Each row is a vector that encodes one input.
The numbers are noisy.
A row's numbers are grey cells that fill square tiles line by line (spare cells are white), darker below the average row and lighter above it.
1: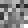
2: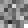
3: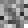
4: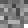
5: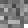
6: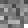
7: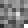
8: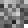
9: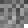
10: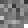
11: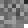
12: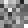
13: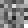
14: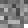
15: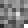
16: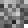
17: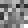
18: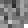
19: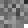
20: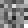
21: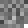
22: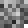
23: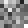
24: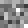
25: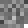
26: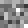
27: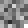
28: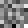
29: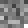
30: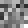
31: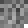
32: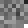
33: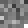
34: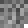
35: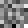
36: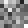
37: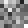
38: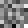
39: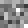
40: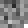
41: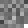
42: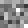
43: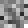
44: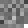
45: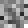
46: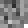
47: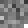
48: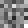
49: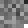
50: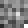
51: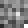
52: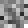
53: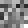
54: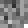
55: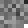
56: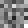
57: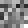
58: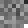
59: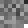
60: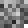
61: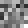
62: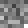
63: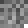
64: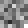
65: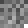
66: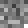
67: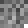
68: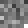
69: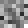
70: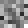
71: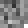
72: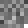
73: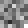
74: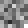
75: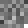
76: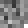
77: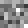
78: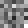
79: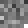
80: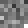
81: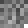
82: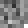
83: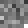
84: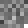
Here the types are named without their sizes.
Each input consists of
either a point on a circle, or a point on a line.
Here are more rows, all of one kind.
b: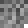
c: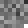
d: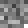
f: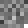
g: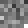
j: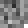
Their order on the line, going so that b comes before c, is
b, f, c, g, d, j.
